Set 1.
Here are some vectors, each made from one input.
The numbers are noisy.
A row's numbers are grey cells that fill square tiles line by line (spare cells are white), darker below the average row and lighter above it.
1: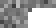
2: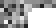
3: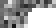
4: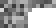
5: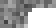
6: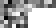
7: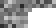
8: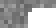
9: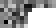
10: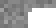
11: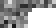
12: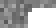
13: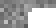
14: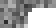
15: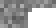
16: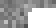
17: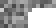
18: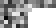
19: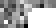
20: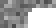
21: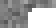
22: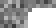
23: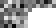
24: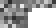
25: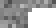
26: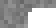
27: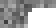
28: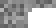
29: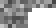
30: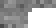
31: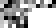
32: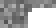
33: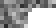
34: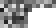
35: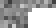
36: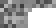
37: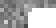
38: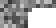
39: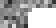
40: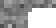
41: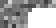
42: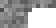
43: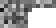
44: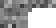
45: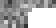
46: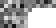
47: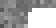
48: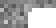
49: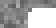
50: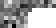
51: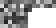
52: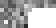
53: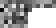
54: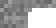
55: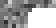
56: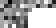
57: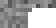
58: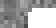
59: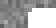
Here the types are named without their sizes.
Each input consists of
either a point on a circle and a true/false value, or a fixed value.
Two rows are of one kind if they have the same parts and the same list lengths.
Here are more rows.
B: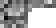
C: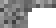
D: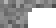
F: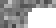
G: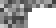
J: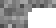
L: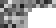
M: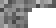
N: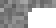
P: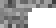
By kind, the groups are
B
C, D, F, G, J, L, M, N, P

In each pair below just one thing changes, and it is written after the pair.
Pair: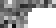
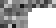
the place on the circle
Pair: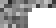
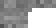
the true/false value
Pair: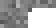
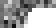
the place on the circle
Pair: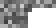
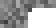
the true/false value
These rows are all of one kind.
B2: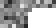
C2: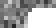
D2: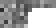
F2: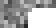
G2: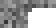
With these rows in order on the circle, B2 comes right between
C2 and G2.
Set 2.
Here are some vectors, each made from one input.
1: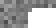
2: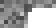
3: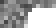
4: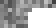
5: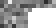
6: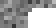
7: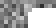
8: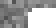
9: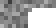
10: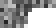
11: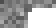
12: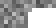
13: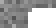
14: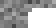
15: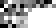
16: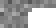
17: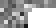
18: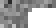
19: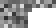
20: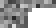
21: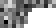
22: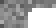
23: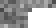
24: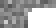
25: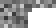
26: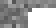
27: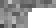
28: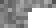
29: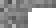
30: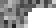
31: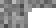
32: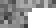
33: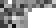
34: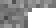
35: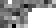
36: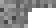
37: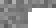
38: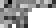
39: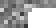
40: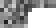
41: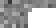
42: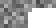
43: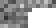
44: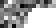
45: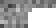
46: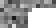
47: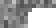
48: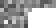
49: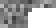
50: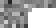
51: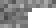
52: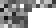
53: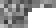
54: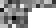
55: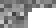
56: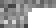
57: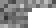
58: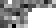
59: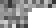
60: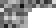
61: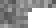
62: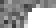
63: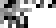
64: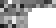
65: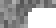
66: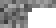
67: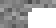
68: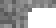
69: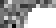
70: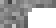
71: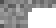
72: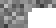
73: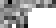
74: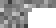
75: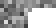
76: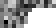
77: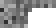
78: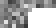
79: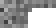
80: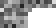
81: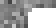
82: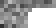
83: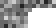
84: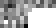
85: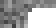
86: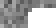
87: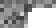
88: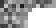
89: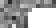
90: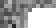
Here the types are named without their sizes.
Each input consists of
either a point on a circle, or a point on a line.
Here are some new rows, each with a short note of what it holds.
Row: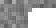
a point on a line
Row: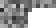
a point on a line
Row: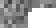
a point on a line
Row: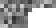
a point on a line
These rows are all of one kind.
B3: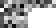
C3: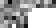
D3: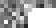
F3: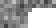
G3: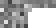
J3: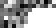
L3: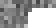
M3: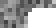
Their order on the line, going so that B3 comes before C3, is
B3, M3, G3, F3, J3, C3, D3, L3.
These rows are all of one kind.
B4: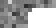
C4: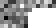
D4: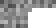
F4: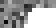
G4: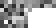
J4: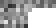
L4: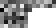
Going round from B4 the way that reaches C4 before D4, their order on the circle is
B4, G4, C4, L4, F4, D4, J4.
